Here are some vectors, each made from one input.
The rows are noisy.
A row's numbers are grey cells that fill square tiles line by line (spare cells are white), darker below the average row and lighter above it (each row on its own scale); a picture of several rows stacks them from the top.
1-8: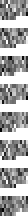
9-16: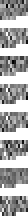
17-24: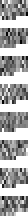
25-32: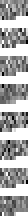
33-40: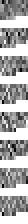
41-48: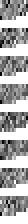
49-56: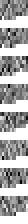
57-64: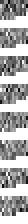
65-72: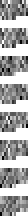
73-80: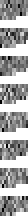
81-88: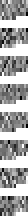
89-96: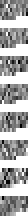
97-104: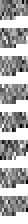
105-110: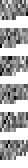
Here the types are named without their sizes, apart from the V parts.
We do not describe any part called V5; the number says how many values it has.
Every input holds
a list of items, each a true/false value and a value of V5.
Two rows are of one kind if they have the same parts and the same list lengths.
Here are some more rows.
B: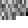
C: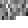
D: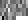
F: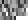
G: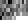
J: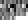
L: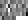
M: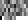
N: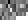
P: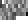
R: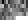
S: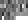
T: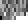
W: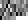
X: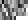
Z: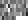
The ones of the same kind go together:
B, C, D, L, P, Z
F, X
G, J, M, N, R, S, T, W

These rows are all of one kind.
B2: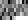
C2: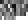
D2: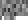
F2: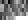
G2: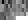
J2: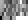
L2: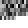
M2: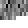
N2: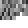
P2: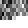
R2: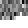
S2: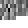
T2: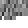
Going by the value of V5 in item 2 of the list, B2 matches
F2, G2 and M2.
